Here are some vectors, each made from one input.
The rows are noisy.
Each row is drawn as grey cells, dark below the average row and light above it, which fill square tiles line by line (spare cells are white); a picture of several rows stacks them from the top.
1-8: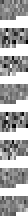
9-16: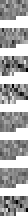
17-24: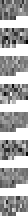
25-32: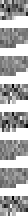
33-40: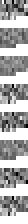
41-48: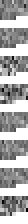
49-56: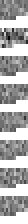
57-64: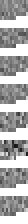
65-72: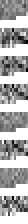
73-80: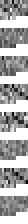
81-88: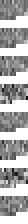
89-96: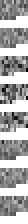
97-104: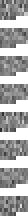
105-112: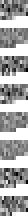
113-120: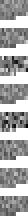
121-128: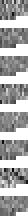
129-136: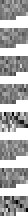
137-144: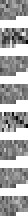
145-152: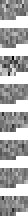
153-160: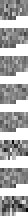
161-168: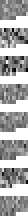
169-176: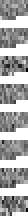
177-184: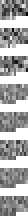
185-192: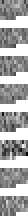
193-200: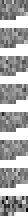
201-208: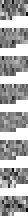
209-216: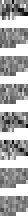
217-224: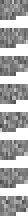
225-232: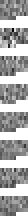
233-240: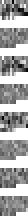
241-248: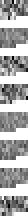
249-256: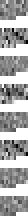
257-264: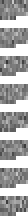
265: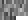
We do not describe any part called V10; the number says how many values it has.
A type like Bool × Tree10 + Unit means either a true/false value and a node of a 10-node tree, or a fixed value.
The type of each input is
Bool × Bool × Bool × Tree16 + V10.
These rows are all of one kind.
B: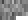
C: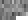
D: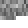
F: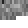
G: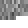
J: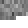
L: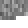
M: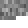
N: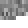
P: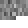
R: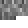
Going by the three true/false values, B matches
C, G, J and L.
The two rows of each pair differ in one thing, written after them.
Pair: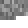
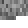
one of the three true/false values
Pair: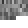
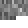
one of the three true/false values
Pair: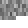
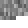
the node of the tree
